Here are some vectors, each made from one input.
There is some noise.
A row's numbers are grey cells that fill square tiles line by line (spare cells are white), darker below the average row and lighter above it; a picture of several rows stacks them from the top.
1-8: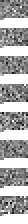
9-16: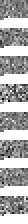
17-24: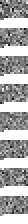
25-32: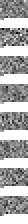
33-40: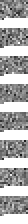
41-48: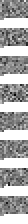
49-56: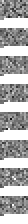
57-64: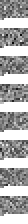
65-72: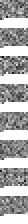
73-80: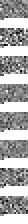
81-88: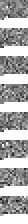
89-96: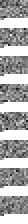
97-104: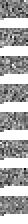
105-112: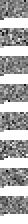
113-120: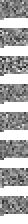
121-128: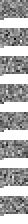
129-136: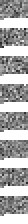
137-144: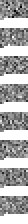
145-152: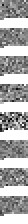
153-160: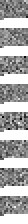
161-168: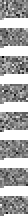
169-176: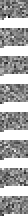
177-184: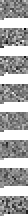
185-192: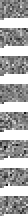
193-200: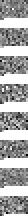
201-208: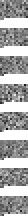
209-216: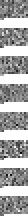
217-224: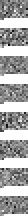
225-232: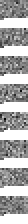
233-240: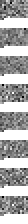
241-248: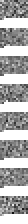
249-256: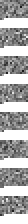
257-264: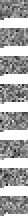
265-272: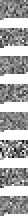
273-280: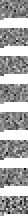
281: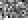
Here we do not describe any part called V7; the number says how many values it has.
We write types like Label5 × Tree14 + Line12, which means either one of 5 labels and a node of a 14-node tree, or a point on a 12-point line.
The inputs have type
(Line5 + V7) × Line12.
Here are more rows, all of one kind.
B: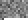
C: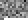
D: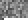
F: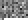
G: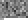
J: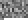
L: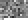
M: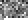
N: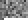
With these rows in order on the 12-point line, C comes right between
M and N.
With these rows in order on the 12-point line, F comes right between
B and D.
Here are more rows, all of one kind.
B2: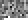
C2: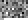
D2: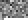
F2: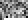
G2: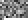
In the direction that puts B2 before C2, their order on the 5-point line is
G2, B2, C2, F2, D2.
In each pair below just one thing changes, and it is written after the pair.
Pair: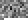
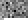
the value of V7
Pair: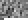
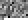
the value of V7
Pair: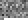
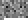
the place on the 12-point line
